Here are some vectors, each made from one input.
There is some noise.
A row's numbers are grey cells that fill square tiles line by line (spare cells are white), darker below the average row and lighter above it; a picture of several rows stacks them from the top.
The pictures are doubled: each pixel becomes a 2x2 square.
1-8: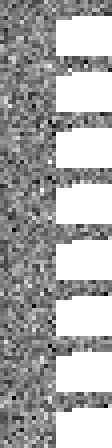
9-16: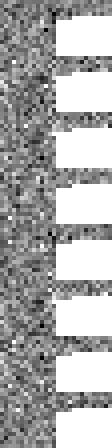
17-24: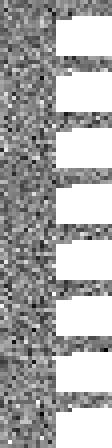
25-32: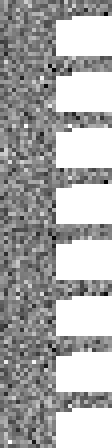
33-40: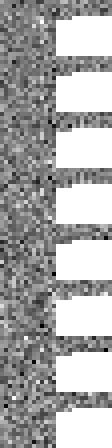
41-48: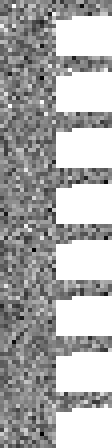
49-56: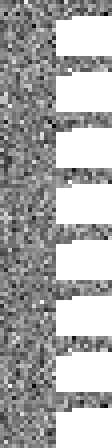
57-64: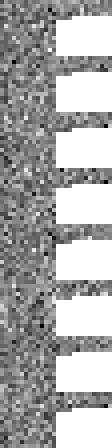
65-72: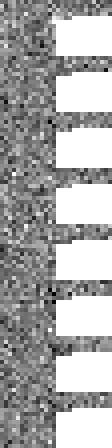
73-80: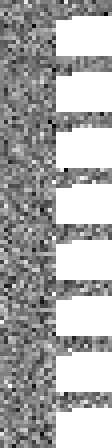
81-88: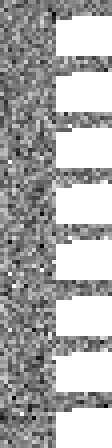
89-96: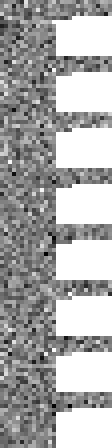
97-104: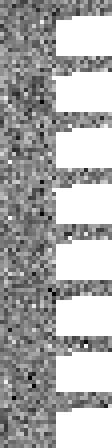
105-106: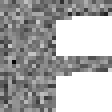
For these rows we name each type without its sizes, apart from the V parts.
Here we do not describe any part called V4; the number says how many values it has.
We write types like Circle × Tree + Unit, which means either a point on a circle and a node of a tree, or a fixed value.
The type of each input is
(Bool × Bool × Bool + Unit) × (Line + V4).
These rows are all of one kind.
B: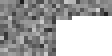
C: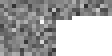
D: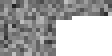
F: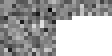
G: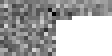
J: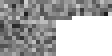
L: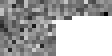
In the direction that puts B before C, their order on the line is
L, J, D, B, C, G, F.
